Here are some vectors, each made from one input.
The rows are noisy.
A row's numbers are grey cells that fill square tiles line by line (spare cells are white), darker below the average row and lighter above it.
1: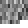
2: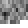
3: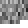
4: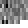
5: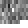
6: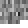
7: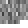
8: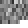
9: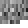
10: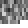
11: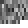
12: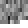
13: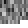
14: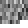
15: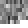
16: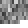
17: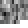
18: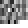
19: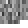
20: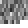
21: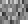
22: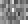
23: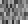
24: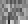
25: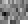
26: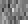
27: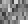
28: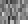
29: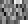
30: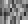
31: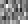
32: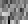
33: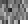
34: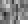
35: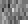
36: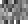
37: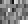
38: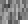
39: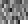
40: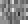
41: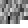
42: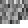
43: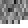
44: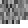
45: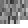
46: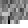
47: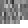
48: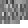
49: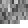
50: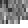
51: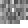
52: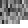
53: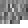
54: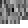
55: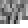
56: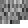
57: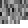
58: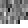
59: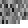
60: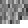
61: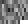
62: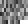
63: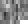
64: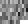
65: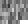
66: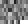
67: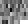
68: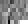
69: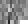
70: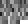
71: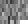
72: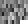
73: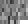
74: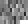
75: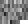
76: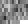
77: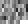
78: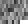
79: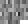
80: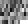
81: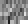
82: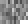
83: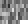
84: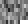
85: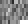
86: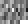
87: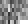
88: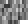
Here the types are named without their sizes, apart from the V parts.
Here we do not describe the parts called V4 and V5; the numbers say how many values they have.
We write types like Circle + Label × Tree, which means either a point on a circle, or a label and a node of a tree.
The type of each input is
Bool × Bool × Bool × Bool + Circle × V4 × V5.
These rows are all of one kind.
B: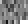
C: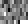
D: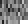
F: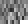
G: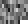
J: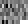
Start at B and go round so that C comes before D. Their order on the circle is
B, F, G, C, D, J.
